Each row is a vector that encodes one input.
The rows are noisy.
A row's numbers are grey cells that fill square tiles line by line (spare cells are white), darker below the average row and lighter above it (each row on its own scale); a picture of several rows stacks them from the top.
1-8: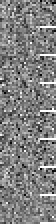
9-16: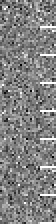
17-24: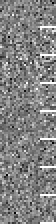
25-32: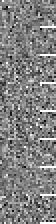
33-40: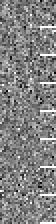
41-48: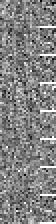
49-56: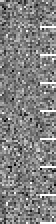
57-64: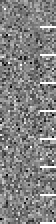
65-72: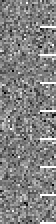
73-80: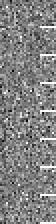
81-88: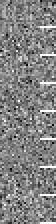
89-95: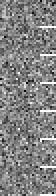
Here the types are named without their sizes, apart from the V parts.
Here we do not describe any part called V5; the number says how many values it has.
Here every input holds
three true/false values, together with either a point on a circle, or a value of V5.
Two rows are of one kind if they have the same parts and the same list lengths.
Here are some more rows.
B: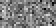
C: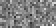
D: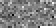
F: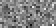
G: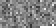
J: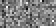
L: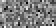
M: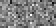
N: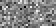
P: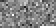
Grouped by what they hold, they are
B, C, D
F, G, J, L, M, N, P

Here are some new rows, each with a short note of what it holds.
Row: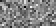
a point on a circle and three true/false values
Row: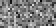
a point on a circle and three true/false values
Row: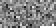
a point on a circle and three true/false values
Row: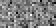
a point on a circle and three true/false values
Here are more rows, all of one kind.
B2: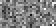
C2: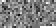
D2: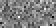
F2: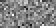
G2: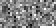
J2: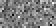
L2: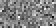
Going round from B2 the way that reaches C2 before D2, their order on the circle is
B2, G2, C2, F2, L2, D2, J2.
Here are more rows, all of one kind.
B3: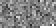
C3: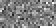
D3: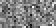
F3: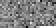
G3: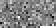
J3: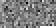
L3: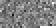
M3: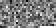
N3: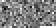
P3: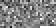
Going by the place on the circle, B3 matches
C3 and G3.
